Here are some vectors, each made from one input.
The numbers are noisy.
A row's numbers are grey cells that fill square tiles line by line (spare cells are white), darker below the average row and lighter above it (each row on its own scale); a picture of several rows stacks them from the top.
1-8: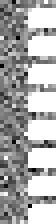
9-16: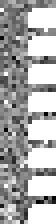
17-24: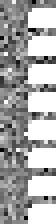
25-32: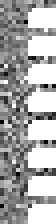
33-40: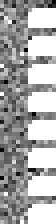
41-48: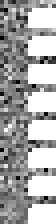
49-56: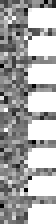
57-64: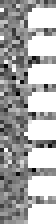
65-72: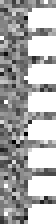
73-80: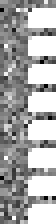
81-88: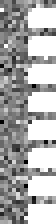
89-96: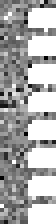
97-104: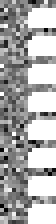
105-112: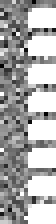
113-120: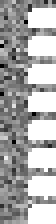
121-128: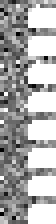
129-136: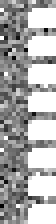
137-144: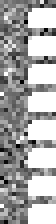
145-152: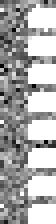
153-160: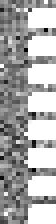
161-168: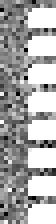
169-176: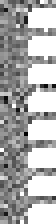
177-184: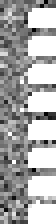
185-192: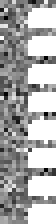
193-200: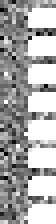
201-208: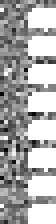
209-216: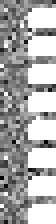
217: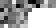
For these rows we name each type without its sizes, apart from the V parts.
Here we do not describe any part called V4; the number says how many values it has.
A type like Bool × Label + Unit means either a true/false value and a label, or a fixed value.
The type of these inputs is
Bool × (Circle + Unit) × (Circle + Unit) × V4 + Line.
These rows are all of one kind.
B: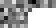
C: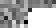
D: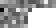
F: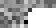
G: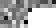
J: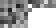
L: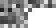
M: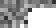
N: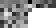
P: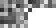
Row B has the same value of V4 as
J, L and P.
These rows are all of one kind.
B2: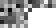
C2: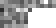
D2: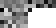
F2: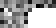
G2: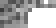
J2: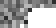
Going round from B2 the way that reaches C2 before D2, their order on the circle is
B2, C2, F2, G2, J2, D2.
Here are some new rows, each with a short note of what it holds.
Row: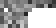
a true/false value and a value of V4
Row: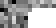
a point on each of two circles, a true/false value and a value of V4
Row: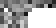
a true/false value and a value of V4
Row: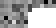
a point on each of two circles, a true/false value and a value of V4
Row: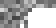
a true/false value and a value of V4
